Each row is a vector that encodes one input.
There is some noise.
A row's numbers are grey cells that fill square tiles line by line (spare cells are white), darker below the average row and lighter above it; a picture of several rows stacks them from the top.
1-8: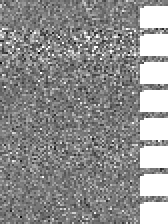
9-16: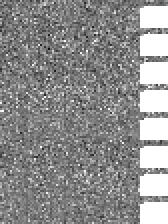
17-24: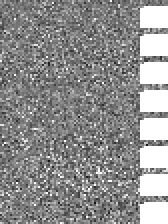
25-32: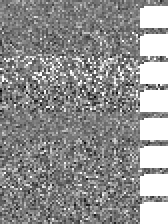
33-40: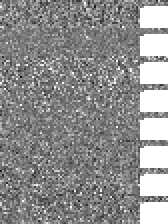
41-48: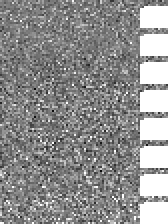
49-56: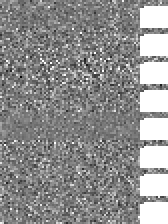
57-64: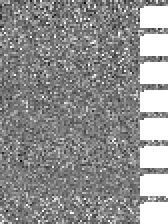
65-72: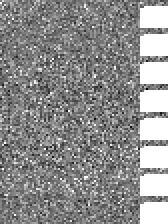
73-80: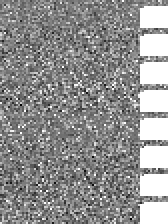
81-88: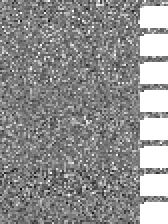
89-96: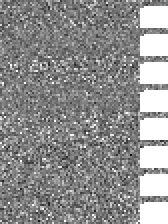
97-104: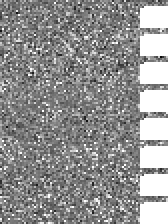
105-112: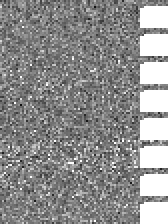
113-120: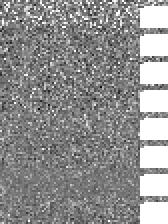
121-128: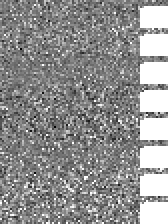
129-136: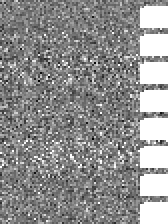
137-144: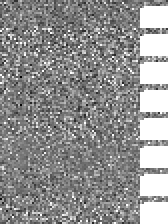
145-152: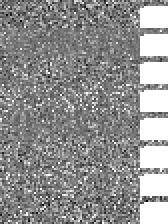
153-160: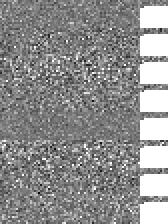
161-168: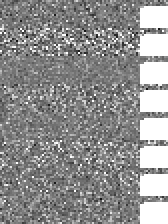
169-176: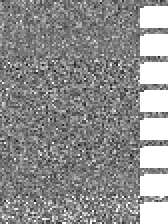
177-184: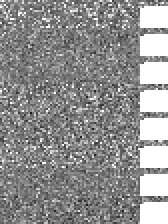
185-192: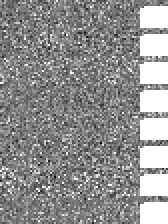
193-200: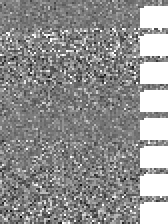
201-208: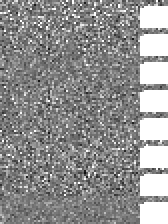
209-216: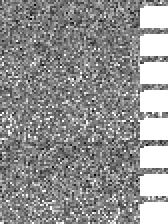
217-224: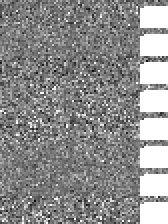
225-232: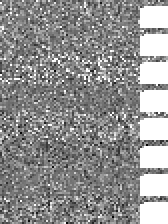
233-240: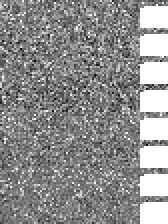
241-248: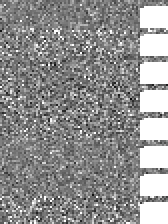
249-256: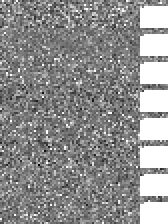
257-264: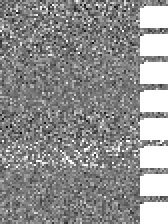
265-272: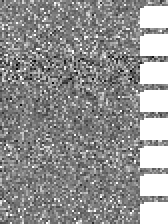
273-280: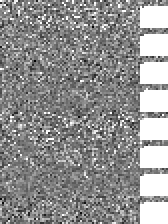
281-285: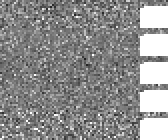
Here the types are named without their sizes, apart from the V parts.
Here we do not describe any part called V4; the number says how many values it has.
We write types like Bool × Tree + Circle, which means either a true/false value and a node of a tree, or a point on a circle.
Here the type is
Bool × V4 + List(Line) + Tree.
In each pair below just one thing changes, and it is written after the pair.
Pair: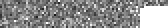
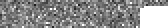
the true/false value
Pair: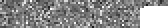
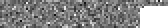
the value of V4
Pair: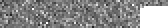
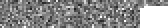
the value of V4
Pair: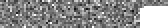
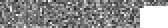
the true/false value
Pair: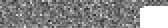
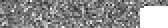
the value of V4
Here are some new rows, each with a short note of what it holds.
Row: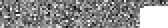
a true/false value and a value of V4
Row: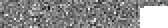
a node of a tree
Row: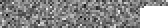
a list of two items
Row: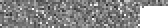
a true/false value and a value of V4
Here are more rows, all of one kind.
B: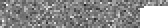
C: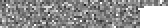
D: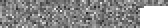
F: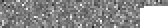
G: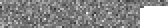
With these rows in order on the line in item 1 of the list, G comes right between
C and D.
